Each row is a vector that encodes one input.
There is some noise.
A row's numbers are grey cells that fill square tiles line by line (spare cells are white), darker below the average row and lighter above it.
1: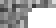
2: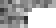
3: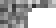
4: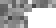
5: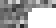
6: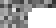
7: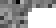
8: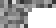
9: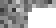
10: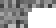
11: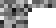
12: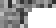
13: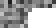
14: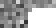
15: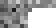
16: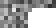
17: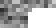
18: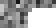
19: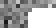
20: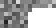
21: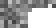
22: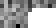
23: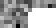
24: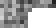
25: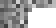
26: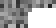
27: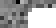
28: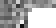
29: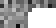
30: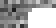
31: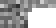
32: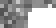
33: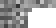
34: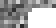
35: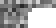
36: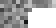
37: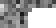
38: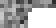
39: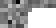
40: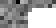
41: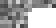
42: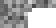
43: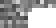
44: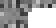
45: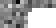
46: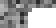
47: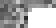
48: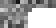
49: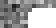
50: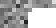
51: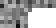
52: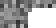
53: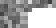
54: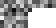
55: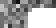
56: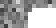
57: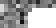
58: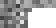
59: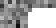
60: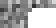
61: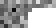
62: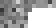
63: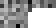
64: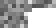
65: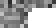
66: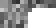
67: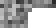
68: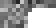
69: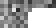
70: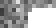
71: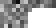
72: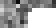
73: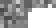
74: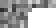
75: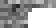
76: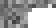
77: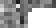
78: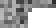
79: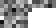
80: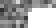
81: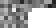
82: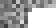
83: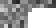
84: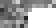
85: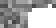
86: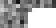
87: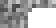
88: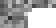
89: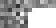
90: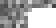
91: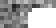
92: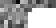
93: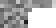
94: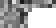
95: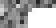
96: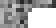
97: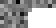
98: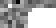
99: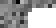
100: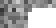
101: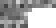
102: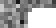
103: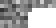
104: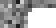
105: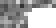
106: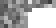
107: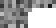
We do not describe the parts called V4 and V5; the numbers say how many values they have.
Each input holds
either a point on a 6-point circle and a true/false value, or a fixed value, or a value of V4 and a value of V5.
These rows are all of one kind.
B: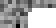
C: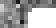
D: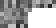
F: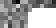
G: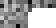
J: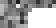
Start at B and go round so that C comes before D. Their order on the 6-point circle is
B, G, F, C, J, D.
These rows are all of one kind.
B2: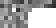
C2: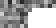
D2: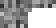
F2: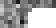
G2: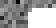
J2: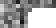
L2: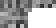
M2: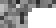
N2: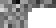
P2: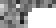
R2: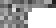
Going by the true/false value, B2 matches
C2, D2, L2 and R2.
